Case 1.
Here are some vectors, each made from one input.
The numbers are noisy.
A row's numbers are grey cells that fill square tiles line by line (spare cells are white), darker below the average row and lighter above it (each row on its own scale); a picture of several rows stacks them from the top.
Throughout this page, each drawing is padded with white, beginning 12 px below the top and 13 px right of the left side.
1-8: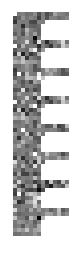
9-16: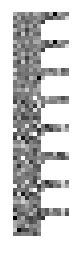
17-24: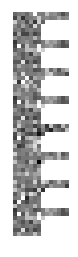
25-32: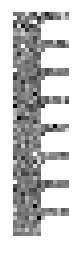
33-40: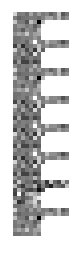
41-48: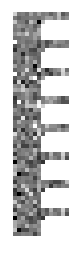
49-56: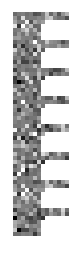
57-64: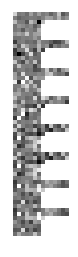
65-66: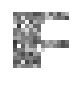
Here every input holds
one of 12 labels.
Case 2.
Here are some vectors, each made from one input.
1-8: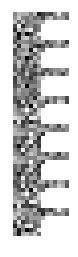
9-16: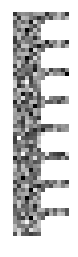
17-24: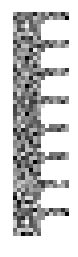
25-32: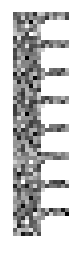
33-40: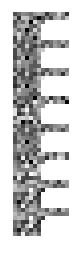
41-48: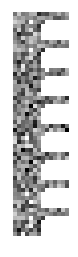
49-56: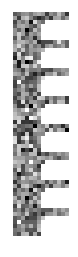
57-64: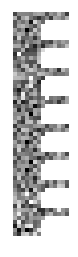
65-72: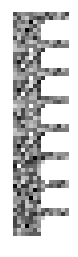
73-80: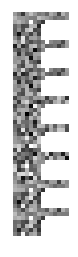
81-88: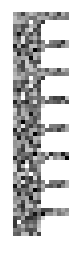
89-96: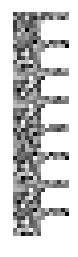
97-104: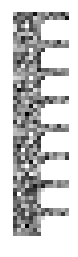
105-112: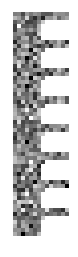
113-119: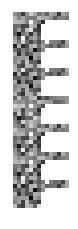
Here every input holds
a point on a 10-point line.
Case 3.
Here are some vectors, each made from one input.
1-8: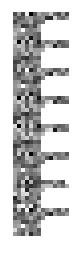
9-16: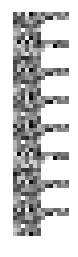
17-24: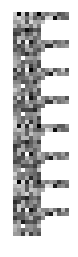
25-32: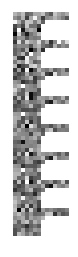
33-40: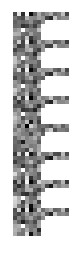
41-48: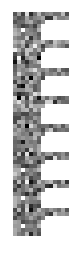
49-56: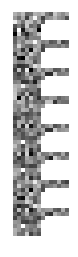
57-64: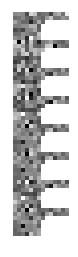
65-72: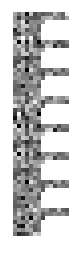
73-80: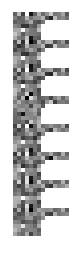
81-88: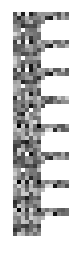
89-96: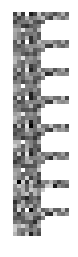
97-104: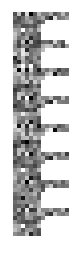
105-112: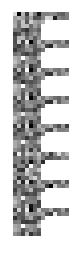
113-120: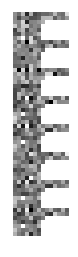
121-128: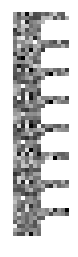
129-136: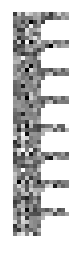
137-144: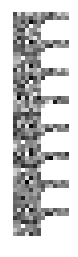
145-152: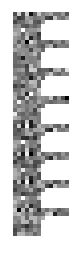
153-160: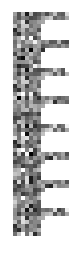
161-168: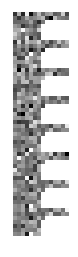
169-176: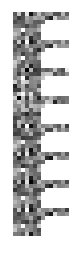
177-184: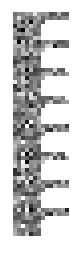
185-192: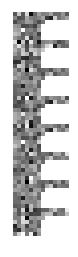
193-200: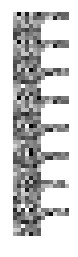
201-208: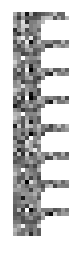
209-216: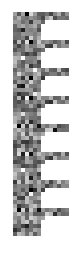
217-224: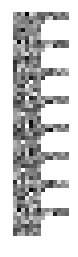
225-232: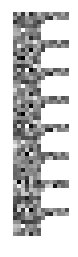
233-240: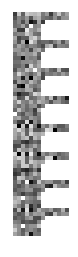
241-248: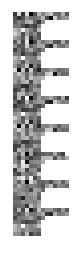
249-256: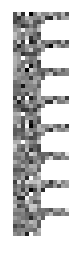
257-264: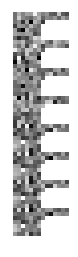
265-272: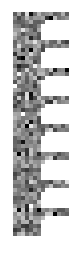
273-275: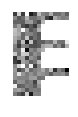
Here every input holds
either a fixed value, or three true/false values.
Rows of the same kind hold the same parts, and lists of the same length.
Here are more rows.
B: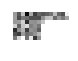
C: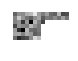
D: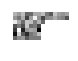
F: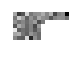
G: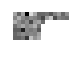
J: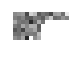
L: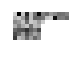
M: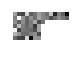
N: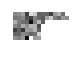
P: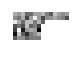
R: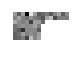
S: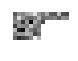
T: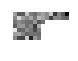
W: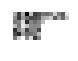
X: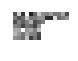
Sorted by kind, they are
B, C, F, G, J, L, M, N, R, S, T, W, X
D, P

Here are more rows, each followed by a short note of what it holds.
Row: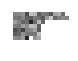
three true/false values
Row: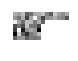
a fixed value
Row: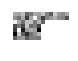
a fixed value
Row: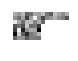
a fixed value
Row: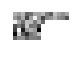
a fixed value
